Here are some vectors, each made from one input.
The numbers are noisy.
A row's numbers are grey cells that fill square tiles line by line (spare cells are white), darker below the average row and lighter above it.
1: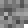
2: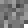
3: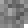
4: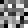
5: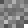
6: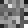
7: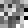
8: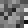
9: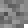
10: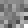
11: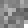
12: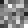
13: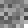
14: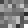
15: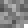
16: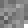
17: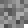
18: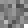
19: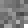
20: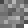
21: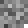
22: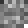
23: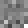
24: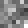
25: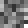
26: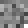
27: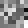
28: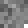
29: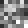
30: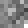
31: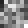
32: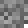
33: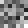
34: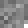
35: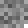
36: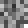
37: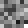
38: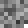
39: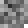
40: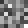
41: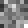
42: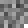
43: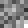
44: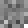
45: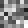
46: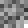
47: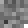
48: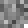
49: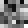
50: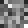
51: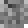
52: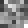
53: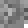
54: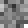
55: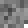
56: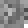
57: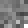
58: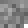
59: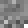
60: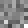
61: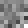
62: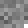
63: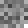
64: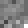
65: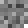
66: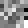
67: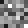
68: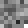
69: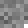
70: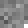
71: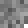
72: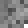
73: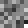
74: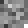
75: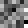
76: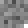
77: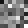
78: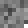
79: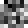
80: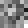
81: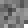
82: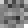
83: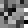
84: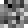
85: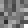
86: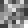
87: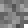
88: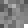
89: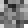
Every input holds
four true/false values.
